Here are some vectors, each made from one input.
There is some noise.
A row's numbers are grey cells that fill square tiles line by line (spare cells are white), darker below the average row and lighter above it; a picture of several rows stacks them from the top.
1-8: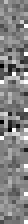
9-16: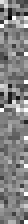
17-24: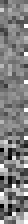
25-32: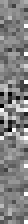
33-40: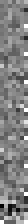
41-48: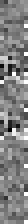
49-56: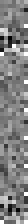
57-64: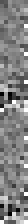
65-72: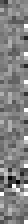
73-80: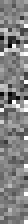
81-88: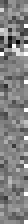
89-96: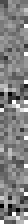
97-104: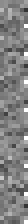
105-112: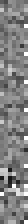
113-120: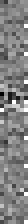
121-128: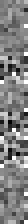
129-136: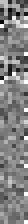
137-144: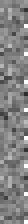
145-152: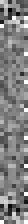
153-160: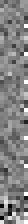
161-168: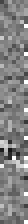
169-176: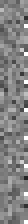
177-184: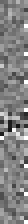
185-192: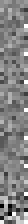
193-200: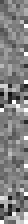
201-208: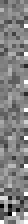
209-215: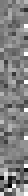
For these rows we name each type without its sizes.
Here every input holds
either two labels, or five true/false values.
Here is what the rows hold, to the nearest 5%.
About 20% of them hold two labels. The rest hold five true/false values.
